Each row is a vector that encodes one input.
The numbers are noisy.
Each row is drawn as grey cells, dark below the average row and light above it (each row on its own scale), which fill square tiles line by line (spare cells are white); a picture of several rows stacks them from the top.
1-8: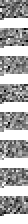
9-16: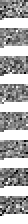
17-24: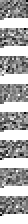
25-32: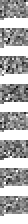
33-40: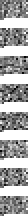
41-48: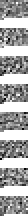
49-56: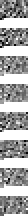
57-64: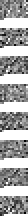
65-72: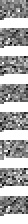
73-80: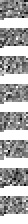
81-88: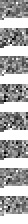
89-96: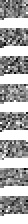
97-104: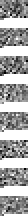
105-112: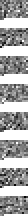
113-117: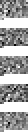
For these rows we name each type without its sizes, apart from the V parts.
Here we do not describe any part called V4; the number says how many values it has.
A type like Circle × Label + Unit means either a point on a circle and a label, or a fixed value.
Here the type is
(Bool × Bool × Bool + Unit) × V4 + Line.
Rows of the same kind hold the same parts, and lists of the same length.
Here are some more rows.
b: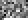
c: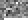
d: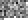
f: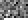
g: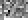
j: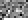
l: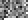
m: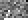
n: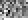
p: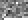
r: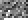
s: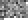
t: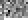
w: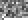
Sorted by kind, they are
b, f, j, l, m, r
c, g, n, p, t, w
d, s

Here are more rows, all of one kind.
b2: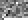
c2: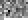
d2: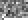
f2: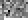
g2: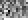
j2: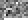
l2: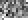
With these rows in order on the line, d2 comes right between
b2 and l2.
